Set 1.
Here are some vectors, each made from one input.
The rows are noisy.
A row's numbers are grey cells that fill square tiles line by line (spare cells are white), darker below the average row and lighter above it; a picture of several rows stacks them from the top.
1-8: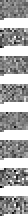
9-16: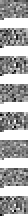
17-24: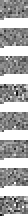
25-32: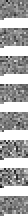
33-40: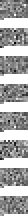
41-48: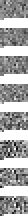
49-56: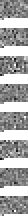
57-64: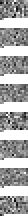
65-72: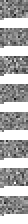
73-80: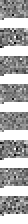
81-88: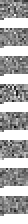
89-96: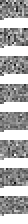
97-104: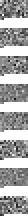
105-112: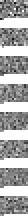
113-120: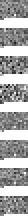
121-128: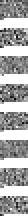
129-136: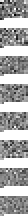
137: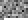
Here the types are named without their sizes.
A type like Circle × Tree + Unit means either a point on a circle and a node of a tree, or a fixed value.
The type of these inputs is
Bool × Label × (Tree + Unit).
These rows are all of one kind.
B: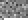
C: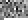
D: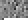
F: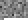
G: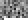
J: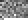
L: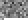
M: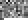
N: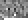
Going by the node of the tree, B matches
J and L.
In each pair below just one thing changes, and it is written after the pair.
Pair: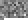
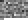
the label
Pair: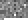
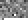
the node of the tree
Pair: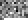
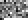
the label
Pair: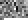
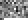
the node of the tree
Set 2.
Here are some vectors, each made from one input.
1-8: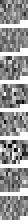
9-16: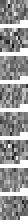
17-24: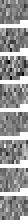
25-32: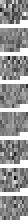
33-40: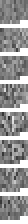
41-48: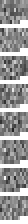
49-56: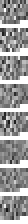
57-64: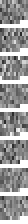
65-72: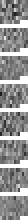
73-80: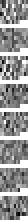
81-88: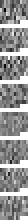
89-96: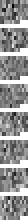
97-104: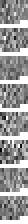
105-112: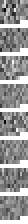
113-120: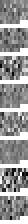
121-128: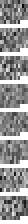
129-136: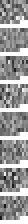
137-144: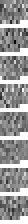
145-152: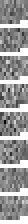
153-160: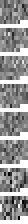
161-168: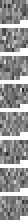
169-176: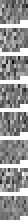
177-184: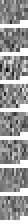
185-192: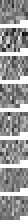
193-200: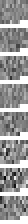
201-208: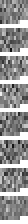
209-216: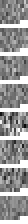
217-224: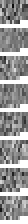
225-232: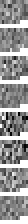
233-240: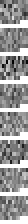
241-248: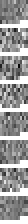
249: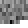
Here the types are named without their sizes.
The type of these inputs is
(Bool × Bool × Bool + Label) × Line.
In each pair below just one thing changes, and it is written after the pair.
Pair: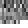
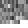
the label
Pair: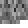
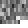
the label
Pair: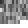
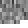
the label
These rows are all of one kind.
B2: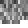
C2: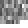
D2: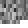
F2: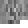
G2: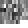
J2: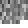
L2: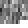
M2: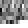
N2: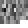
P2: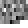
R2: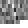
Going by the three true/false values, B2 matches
C2, G2 and L2.
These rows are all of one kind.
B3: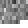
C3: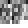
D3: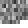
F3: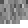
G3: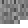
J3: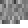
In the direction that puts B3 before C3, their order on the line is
D3, B3, J3, F3, C3, G3.
